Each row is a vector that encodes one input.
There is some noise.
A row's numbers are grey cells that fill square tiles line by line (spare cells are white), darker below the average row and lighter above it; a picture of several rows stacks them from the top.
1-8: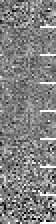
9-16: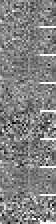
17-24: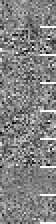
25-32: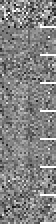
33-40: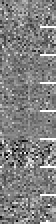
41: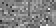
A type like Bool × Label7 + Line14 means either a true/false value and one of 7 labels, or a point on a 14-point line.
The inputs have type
Bool × Line4.
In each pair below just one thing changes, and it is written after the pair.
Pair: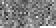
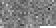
the place on the 4-point line
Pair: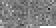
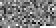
the true/false value
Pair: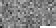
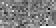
the true/false value
